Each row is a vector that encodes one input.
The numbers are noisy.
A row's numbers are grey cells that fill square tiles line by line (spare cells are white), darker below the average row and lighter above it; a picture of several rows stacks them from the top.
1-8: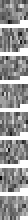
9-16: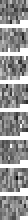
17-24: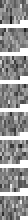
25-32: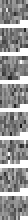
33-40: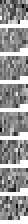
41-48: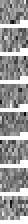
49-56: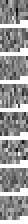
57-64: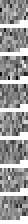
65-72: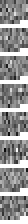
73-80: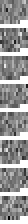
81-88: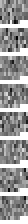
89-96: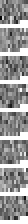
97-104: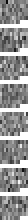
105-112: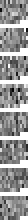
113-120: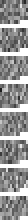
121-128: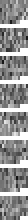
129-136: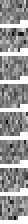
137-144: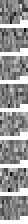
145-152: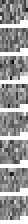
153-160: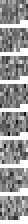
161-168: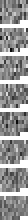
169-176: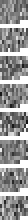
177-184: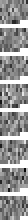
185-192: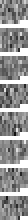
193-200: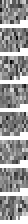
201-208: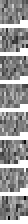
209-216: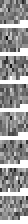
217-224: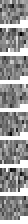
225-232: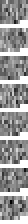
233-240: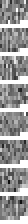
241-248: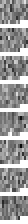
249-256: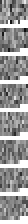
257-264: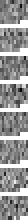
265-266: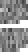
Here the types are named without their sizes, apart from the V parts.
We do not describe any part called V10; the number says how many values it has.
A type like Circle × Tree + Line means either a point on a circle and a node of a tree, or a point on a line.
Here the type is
Bool × Bool × Bool × Bool × Bool × Bool × Line × V10.
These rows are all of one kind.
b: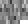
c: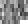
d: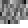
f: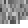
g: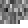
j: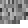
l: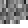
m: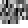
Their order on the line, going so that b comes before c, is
l, g, j, b, f, c, d, m.
